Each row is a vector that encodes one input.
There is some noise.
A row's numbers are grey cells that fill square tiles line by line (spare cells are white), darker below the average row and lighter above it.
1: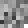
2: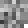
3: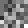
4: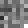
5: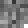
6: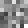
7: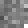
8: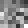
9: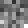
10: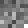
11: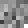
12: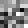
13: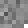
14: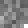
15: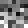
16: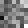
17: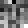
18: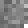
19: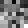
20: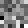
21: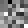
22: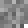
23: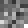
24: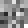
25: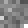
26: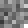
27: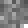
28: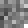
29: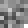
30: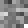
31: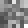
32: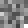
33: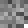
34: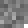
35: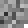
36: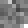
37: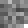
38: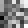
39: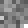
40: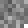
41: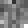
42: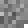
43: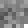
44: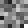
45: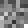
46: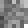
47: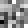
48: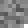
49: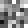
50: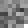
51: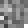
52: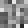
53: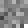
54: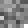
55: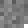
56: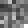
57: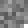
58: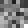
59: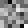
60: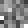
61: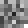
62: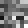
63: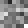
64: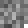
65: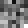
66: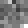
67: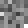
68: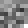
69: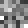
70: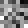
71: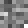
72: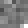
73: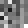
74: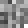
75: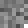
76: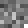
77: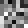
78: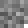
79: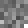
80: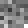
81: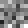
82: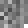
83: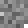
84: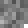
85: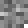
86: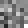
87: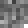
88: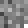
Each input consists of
either a point on an 8-point line, or a point on a 9-point line.
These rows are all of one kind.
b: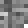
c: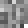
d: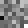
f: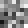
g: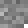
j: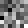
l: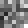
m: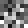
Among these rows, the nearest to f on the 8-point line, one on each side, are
j and l.
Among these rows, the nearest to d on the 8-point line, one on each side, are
b and g.
